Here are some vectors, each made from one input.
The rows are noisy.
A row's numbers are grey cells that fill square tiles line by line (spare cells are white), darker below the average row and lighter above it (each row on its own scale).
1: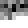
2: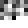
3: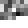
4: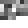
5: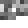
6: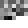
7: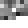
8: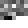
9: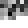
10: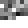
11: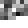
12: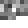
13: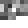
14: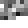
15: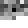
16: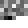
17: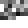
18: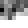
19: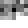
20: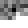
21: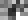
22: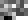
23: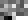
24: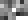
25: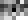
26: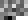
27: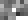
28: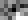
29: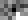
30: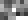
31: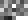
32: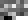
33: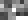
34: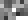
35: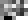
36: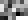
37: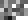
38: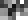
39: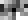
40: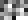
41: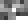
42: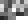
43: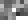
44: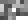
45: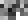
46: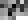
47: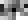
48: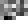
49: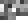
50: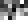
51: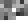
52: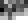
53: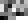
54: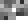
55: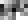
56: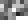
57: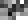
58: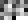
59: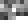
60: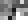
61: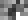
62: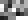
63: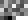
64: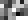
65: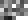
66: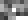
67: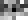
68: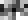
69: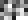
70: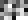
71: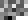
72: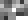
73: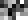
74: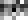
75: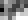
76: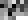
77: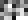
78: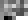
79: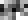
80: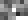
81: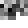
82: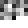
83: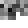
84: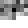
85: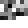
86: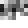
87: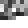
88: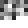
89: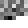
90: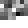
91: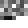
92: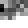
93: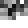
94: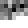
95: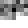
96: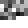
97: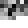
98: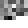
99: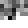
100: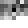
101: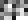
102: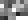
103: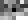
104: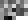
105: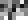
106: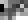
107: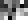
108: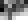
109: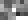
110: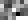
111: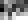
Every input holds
either one of 5 labels and a point on a 4-point line, or a list of up to two points on a 5-point line.
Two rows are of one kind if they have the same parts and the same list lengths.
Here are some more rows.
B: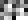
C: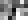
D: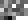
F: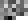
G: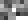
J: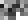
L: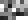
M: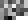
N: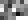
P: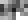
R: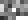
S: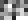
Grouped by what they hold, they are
B, S
C, J, P
D, F, M
G, L, N, R

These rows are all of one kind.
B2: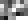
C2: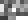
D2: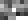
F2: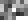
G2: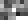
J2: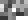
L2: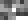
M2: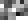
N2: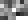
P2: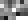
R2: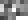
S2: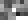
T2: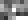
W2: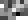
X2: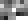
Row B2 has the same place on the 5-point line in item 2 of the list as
C2, J2, T2 and X2.
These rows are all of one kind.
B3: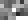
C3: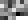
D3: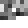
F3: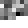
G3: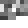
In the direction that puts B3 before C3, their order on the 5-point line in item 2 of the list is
B3, F3, G3, D3, C3.
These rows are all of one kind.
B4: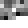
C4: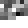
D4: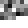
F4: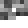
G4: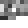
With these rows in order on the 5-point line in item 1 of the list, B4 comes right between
C4 and F4.
